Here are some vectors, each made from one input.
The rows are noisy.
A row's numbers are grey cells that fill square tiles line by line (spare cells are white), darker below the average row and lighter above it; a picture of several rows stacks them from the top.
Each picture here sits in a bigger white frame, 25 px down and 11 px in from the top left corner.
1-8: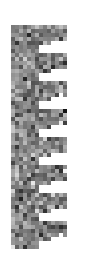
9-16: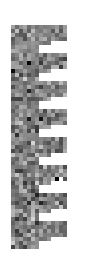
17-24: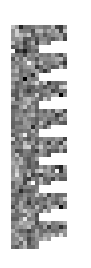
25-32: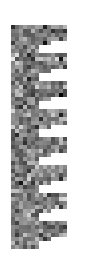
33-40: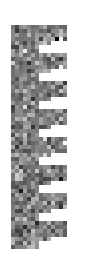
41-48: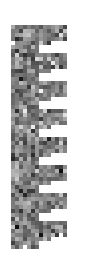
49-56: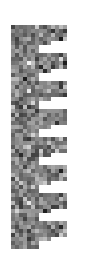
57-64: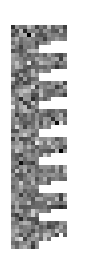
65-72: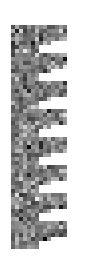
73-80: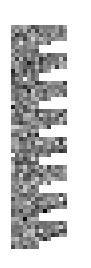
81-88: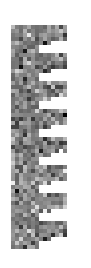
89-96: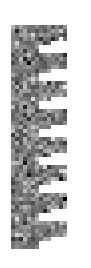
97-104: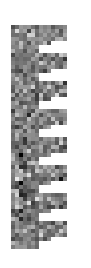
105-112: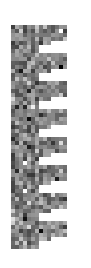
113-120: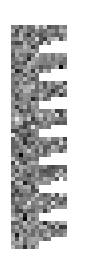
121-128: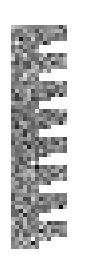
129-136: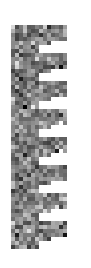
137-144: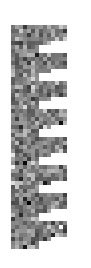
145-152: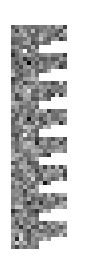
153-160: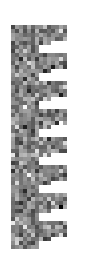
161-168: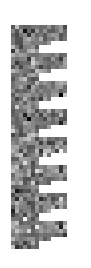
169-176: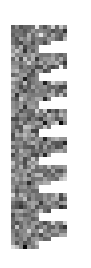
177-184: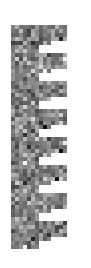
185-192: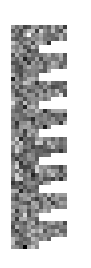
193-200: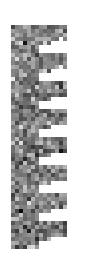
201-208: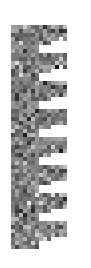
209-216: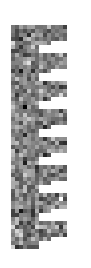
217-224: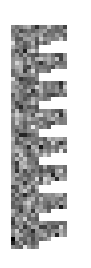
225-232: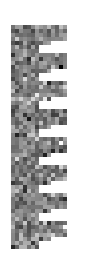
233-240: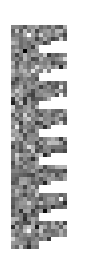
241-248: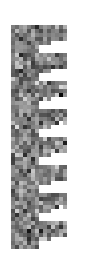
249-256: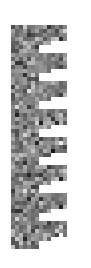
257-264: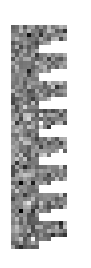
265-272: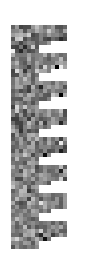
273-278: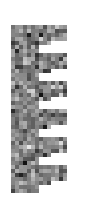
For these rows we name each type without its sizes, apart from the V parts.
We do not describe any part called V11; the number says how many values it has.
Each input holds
a label, a node of a tree and a value of V11, together with either a label, or a point on a line.
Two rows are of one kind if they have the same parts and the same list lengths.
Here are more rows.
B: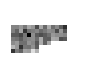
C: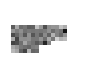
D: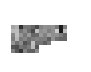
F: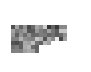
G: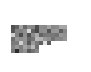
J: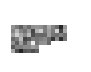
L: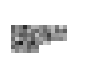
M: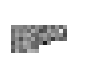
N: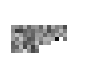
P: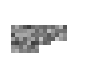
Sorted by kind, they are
B, C, F, L, M, P
D, G, J, N

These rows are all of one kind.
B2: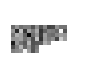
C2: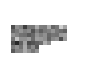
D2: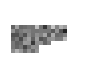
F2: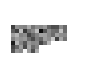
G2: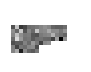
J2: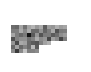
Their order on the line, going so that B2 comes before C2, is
J2, F2, B2, G2, C2, D2.
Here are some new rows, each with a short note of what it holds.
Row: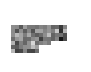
two labels, a node of a tree and a value of V11
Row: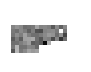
a label, a point on a line, a node of a tree and a value of V11
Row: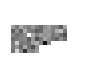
two labels, a node of a tree and a value of V11
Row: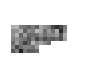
two labels, a node of a tree and a value of V11
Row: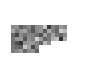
a label, a point on a line, a node of a tree and a value of V11
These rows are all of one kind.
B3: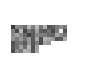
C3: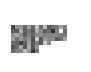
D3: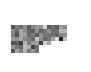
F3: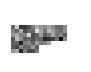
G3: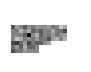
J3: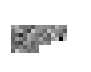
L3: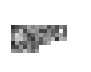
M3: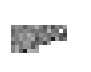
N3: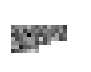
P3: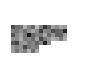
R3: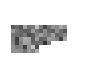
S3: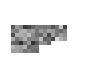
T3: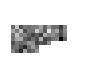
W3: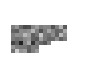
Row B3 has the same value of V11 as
N3, P3, T3 and W3.
